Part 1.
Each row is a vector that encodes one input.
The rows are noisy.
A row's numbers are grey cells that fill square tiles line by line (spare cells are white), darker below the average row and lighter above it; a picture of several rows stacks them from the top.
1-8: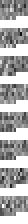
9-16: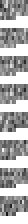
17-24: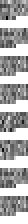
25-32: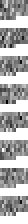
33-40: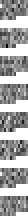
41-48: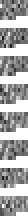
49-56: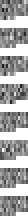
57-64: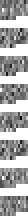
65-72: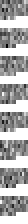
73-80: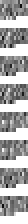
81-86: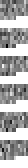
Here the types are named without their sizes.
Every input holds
either a label, or three true/false values.
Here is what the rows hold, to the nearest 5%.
About 50% of them hold a label. The rest hold three true/false values.
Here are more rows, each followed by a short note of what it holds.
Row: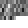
three true/false values
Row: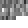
a label
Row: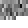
a label
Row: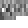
a label
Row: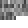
a label
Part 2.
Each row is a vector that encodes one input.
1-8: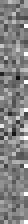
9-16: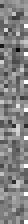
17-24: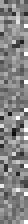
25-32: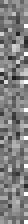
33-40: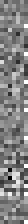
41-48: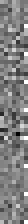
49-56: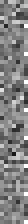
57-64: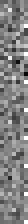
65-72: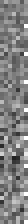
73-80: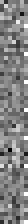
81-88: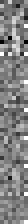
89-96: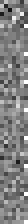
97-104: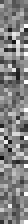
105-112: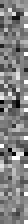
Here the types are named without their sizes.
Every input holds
a point on each of two lines and a true/false value.
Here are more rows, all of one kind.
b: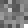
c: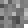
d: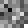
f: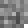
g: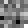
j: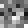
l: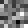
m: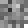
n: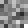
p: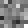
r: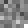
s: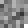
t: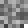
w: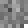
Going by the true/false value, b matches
j, l and r.
